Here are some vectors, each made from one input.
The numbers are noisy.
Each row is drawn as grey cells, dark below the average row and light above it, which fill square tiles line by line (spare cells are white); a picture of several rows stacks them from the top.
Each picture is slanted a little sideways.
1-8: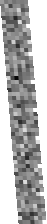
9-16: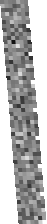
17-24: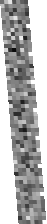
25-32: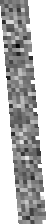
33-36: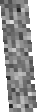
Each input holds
a point on each of two 5-point lines and a true/false value.
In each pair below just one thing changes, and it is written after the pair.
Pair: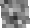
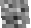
the place on one of the two 5-point lines
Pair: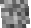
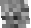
the true/false value
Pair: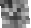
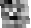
the place on one of the two 5-point lines
